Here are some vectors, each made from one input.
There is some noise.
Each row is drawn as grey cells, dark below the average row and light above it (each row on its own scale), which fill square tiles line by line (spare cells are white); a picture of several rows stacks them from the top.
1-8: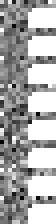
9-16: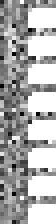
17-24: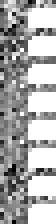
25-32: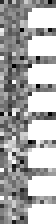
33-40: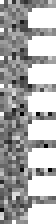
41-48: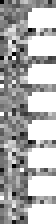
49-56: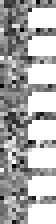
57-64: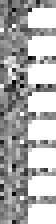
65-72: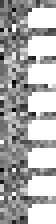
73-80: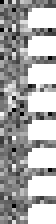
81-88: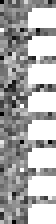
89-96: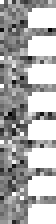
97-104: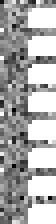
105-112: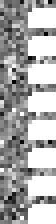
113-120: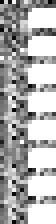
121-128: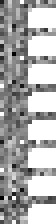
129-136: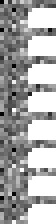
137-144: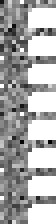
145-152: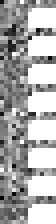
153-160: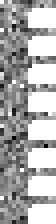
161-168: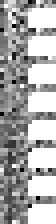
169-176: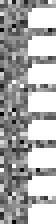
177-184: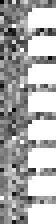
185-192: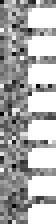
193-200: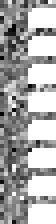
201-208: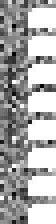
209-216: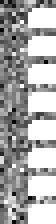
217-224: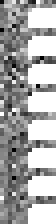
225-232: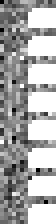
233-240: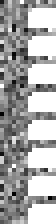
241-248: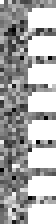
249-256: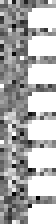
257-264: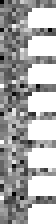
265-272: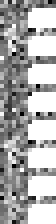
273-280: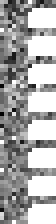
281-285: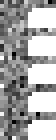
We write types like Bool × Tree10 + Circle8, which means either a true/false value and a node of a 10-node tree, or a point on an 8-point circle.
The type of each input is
List2(Circle9).
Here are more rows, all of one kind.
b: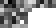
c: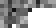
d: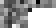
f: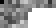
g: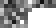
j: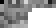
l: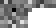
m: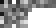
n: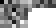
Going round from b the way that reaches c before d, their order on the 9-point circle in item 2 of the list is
b, g, n, l, m, c, d, f, j.
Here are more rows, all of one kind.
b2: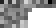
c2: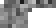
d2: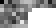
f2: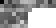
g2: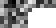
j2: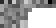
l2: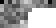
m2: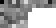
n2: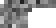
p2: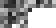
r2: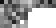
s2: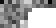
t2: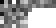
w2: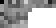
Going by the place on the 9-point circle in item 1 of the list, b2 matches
j2, m2, t2 and w2.
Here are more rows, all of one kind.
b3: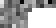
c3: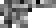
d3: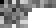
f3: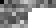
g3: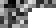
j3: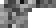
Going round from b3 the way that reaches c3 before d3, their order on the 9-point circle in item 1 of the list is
b3, c3, j3, g3, f3, d3.
